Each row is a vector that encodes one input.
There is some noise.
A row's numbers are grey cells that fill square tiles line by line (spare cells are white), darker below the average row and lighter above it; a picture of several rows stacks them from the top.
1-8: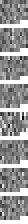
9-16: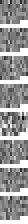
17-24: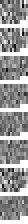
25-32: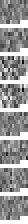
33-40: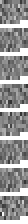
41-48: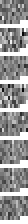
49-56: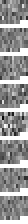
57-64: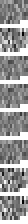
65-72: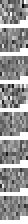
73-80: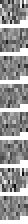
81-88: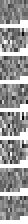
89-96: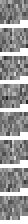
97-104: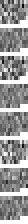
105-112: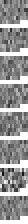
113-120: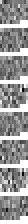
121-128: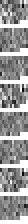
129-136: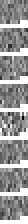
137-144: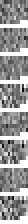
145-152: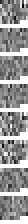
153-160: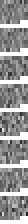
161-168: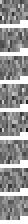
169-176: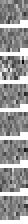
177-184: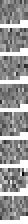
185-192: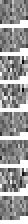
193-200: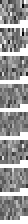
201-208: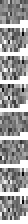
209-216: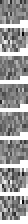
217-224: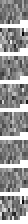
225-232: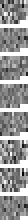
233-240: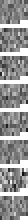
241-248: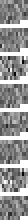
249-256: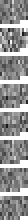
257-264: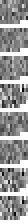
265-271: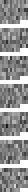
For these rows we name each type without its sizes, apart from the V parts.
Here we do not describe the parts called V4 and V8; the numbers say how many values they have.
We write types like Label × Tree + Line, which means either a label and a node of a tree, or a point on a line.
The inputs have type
Tree × Tree × (Tree + Unit) + V4 × V8.
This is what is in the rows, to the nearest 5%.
About 75% of them hold a node of each of two trees, together with either a fixed value, or a node of a tree. The rest hold a value of V4 and a value of V8.
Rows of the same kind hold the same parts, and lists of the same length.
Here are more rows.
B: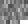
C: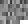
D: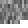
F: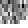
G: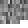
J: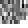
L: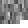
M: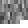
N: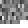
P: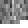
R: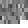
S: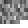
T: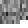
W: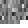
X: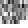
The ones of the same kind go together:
B, G, P, R
C, D, L, M, N, S, T, W
F, J, X

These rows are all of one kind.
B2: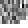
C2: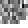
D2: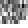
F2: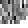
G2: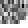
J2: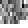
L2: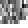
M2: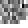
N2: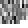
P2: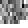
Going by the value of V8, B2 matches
C2, G2 and M2.
